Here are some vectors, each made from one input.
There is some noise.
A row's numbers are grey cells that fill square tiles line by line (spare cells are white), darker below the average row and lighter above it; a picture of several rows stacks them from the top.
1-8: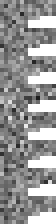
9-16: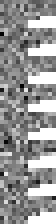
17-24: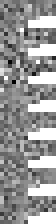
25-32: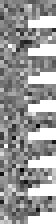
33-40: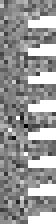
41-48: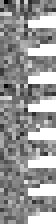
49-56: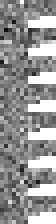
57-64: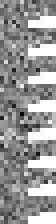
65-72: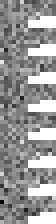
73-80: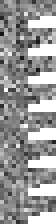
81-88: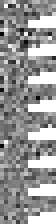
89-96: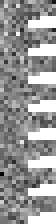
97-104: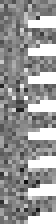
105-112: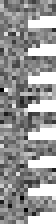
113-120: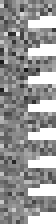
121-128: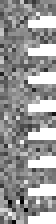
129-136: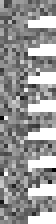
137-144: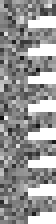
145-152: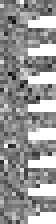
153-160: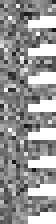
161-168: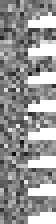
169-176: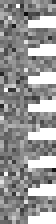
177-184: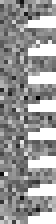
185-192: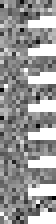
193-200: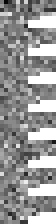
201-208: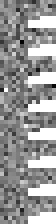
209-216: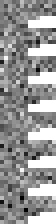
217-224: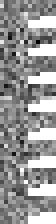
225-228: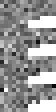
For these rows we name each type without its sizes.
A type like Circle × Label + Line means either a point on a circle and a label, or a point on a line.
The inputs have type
Circle × Circle + Tree + Unit.
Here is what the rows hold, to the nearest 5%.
About 60% of them hold a point on each of two circles. About 5% of them hold a fixed value. The rest hold a node of a tree.
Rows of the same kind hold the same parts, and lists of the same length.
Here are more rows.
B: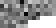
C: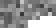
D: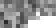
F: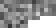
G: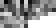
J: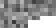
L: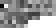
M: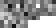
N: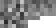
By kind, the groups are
B, L, M
C, D, F, J, N
G

